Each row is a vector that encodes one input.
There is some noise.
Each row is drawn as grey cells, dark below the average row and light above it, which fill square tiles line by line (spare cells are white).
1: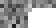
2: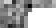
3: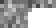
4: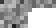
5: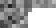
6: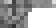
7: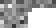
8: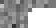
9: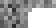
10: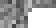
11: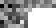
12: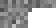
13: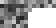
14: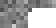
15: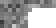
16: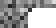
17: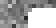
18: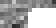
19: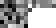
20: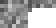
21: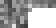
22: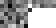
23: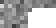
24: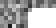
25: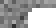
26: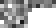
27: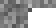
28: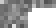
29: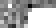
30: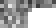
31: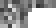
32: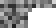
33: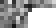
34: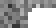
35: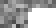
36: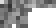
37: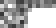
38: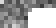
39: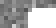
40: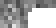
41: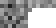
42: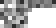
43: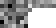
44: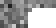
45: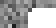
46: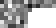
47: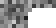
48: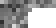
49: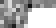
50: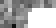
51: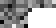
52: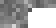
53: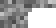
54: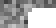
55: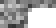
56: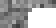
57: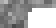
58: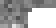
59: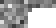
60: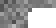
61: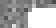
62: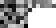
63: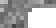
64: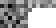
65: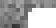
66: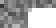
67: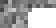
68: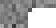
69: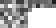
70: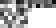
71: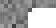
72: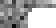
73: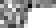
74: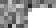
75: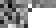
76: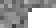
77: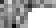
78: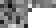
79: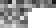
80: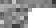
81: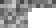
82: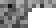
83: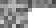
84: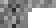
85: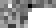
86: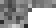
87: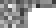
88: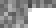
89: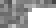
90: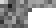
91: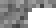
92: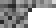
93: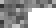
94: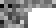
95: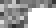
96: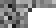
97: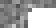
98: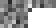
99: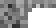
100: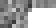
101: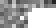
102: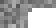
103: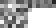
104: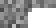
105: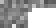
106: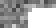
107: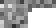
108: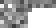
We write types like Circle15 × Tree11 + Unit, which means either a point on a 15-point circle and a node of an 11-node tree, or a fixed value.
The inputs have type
Bool × (Label7 + Line7).
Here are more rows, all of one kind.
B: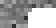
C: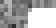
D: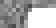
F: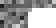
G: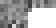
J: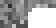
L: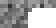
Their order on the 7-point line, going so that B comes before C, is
B, F, C, G, D, L, J.
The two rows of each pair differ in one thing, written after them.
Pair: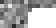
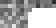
the true/false value
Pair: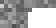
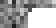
the label
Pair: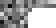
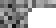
the true/false value
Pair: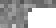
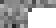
the true/false value
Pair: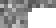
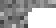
the label
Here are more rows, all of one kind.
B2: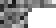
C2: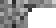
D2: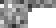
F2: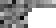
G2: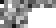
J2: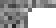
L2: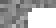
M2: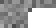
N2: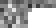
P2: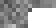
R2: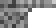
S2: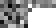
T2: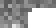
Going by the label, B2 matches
J2, N2 and R2.
